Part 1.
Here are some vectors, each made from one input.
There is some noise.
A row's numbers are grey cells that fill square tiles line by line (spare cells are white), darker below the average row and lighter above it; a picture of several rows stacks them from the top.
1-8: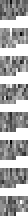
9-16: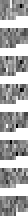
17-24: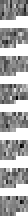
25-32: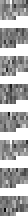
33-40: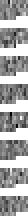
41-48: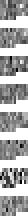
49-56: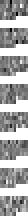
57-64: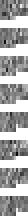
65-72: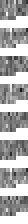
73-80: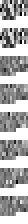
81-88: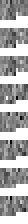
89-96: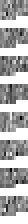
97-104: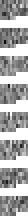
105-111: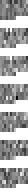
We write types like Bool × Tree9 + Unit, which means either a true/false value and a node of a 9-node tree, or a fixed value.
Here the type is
(Bool × Bool × Bool + Circle6) × Circle6 + Unit.
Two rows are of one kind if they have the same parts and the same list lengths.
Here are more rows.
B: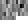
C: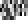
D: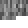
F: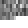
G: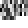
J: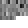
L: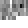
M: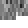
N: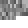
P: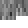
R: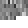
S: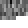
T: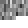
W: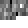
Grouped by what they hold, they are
B, J, L, M, N, R, T, W
C, G
D, F, P, S

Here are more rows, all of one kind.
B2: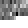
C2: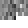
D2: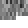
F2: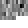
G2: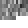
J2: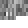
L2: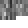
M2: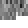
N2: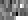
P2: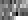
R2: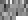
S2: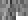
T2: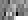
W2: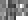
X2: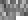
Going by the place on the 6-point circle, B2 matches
J2, N2, P2 and T2.
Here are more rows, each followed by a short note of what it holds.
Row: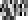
a fixed value
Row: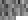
a point on each of two 6-point circles
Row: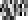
a fixed value
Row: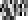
a fixed value
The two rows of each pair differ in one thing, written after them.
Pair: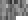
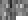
one of the three true/false values
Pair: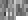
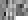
one of the three true/false values
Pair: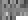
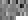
one of the three true/false values
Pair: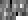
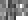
the place on the 6-point circle
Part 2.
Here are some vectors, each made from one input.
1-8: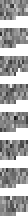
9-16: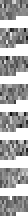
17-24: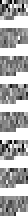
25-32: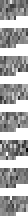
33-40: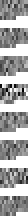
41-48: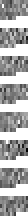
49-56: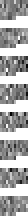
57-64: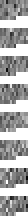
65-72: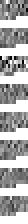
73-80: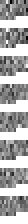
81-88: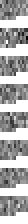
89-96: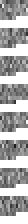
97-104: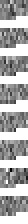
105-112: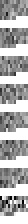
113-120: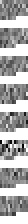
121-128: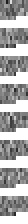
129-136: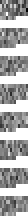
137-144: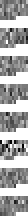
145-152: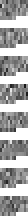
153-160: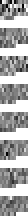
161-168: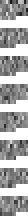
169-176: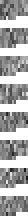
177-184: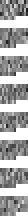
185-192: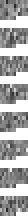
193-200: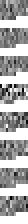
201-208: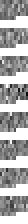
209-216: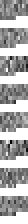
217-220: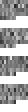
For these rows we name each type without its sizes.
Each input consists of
a list of points on a line.
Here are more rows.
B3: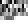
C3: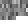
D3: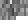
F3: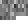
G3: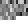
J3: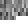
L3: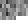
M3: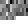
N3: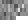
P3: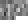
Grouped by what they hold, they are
B3
C3, D3, L3
F3, J3, N3, P3
G3, M3

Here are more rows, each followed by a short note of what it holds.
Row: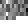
a list of one item
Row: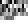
the empty list
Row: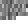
a list of three items
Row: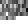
a list of one item
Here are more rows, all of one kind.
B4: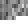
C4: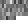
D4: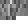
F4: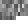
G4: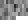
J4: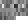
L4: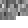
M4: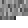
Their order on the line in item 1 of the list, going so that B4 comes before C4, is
B4, G4, L4, F4, J4, M4, C4, D4.
